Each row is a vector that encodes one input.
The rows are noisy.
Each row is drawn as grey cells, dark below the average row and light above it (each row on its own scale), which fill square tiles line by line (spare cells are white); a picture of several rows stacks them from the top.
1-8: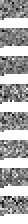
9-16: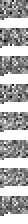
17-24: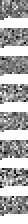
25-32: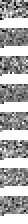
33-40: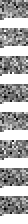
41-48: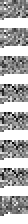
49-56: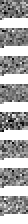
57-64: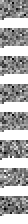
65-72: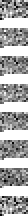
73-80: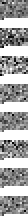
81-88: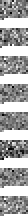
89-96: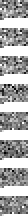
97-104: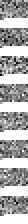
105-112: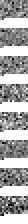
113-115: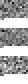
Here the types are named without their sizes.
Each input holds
either a point on a line, or three true/false values.
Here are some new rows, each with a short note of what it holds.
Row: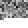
a point on a line
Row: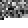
three true/false values
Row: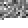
a point on a line
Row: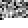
a point on a line
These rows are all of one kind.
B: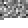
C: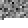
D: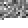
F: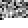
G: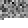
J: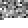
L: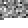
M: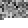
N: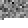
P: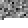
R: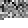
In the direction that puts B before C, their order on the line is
D, B, L, J, F, M, R, G, N, C, P.
